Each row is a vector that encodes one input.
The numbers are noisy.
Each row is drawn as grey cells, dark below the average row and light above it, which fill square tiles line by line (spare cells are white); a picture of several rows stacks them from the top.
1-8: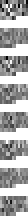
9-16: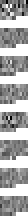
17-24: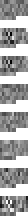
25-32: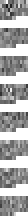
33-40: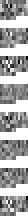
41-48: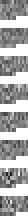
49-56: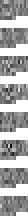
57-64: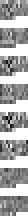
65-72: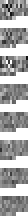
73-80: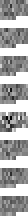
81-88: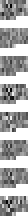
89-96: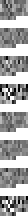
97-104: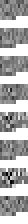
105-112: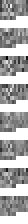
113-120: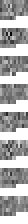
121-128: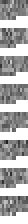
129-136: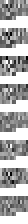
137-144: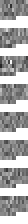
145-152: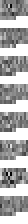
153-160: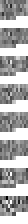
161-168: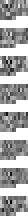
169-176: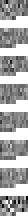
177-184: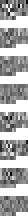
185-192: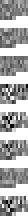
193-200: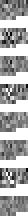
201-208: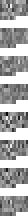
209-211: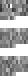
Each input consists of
either a point on each of three 4-point lines and a point on a 5-point line, or a node of an 8-node tree.
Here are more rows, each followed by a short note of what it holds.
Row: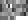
a point on each of three 4-point lines and a point on a 5-point line
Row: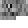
a node of an 8-node tree
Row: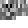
a point on each of three 4-point lines and a point on a 5-point line
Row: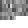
a point on each of three 4-point lines and a point on a 5-point line
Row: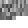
a point on each of three 4-point lines and a point on a 5-point line
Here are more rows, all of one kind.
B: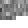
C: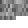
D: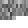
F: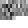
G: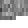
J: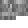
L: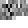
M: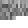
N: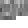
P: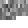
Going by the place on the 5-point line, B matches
G and P.
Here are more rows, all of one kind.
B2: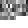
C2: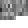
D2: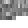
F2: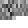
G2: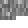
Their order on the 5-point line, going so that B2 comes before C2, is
B2, F2, G2, D2, C2.
